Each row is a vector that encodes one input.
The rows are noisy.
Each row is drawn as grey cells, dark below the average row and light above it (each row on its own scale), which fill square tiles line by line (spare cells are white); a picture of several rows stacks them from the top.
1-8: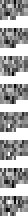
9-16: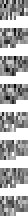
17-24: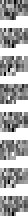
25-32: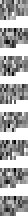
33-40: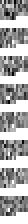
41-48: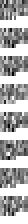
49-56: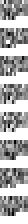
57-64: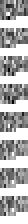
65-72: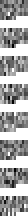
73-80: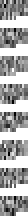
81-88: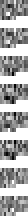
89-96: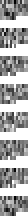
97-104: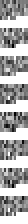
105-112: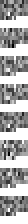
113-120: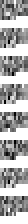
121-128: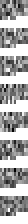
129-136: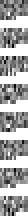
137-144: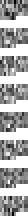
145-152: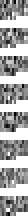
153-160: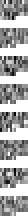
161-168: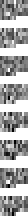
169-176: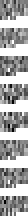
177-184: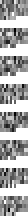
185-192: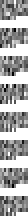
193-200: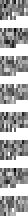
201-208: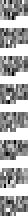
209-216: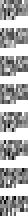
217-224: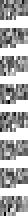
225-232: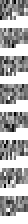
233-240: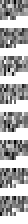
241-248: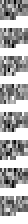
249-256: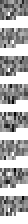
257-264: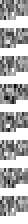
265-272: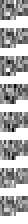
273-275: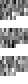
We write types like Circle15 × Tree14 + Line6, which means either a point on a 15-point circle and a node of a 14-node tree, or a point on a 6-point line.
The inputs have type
Bool × Line12.
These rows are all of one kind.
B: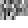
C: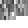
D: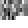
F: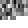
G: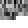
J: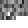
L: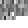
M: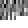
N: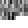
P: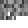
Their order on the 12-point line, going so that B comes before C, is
N, G, D, B, F, L, C, M, P, J.
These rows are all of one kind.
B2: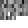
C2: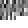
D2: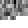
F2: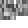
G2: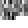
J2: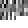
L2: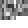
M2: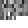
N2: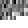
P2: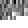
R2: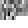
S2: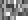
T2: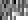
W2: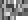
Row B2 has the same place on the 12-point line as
L2, M2, S2 and W2.
